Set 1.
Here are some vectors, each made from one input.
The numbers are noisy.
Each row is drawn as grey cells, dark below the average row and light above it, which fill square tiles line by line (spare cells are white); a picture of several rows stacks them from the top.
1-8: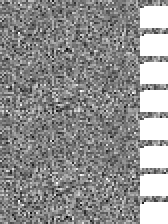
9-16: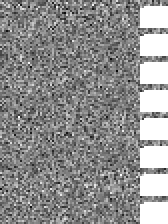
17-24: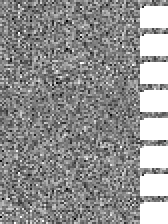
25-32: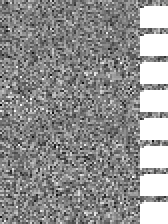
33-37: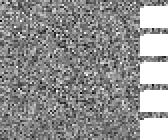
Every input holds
a point on a 7-point line.
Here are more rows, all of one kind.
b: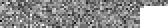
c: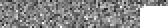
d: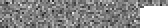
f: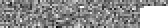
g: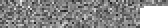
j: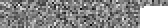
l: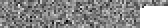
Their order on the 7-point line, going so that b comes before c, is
j, l, f, b, c, g, d.
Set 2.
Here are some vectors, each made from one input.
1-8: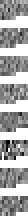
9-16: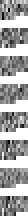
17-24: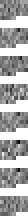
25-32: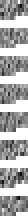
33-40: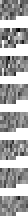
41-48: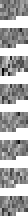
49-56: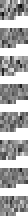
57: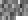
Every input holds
one of 6 labels.
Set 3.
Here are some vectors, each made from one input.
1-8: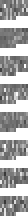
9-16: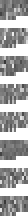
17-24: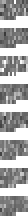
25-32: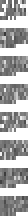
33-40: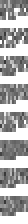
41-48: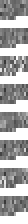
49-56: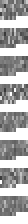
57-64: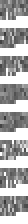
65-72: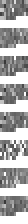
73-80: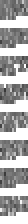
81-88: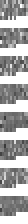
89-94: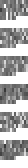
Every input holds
either a fixed value, or three true/false values.
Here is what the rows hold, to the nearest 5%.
About 5% of them hold a fixed value. The rest hold three true/false values.
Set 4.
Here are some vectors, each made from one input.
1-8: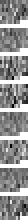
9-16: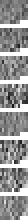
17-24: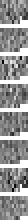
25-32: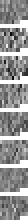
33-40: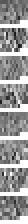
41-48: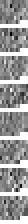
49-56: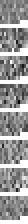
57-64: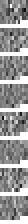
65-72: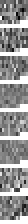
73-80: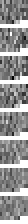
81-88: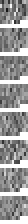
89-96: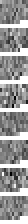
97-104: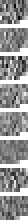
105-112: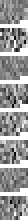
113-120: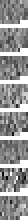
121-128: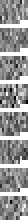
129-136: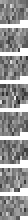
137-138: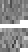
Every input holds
a point on a 10-point line.
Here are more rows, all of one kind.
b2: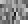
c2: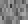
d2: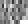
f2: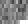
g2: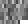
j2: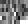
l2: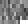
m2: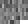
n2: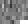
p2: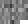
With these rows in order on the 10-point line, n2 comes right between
f2 and m2.
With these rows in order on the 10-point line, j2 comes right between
l2 and p2.
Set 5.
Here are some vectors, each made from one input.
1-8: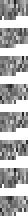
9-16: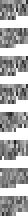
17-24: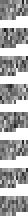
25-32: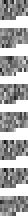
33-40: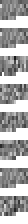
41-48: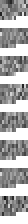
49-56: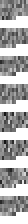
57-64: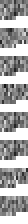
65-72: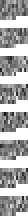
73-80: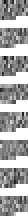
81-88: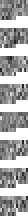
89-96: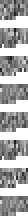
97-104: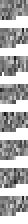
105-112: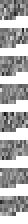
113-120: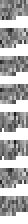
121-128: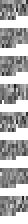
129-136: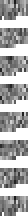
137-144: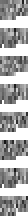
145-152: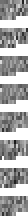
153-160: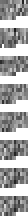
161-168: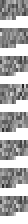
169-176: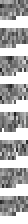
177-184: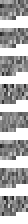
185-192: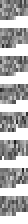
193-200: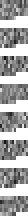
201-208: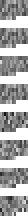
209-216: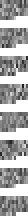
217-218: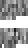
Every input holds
a node of an 11-node tree.
